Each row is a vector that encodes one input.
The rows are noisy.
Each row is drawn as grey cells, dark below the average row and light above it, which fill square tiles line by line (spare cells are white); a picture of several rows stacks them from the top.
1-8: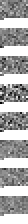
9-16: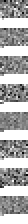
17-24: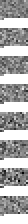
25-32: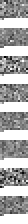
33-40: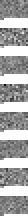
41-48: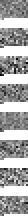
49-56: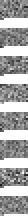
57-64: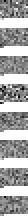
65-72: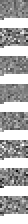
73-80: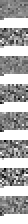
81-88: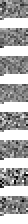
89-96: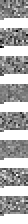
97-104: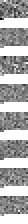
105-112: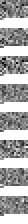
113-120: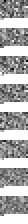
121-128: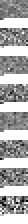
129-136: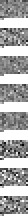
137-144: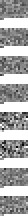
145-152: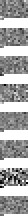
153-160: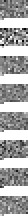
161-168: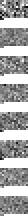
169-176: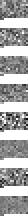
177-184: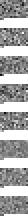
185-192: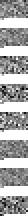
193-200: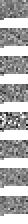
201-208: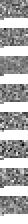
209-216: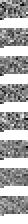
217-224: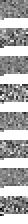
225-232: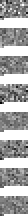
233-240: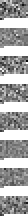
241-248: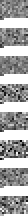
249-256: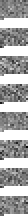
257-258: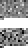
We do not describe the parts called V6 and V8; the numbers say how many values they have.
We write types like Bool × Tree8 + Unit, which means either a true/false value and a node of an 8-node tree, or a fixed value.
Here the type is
(Bool × V6 × V8 + Unit) × Label9 × Line9.
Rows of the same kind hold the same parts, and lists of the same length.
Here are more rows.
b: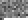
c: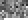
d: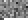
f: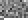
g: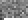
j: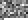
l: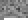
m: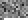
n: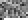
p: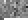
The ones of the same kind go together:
b, c, d, g, l, m, n, p
f, j

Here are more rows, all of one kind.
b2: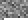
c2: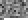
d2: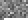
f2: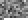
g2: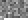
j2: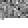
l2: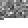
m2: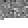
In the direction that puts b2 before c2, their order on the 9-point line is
j2, g2, b2, c2, m2, f2, l2, d2.
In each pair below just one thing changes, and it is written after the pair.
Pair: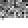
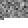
the value of V8
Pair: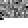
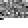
the place on the 9-point line
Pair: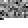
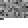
the place on the 9-point line
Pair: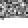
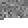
the value of V8
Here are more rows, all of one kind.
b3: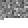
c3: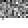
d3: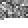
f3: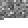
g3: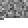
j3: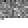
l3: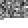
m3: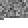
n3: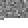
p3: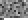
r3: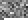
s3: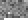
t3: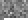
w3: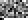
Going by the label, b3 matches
c3, d3, f3 and g3.
